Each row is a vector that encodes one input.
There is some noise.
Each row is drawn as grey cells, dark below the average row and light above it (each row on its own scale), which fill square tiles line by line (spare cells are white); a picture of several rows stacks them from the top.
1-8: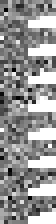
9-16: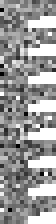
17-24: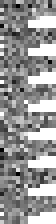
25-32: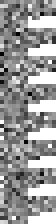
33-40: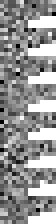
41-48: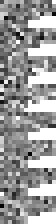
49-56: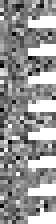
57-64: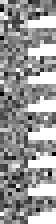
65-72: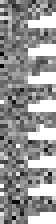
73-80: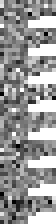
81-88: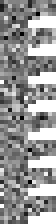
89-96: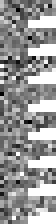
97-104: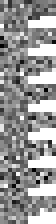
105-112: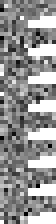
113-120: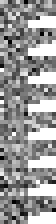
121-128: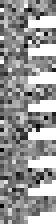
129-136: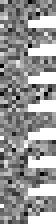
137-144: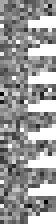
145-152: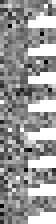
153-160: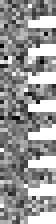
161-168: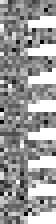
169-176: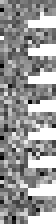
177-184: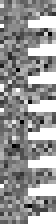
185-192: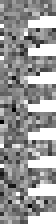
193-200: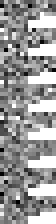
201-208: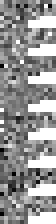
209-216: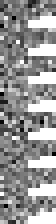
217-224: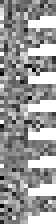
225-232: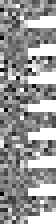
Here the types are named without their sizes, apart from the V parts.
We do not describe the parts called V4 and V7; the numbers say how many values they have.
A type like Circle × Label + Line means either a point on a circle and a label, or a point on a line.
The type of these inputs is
(Bool × Bool × Bool + Line) × (Line × Line + Unit) × V4 + V7.
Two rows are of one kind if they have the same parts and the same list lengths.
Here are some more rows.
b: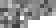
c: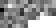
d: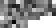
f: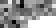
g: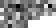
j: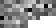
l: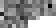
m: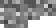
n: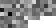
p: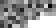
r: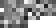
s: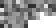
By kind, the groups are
b
c, f, n, p
d, g, l, s
j, r
m

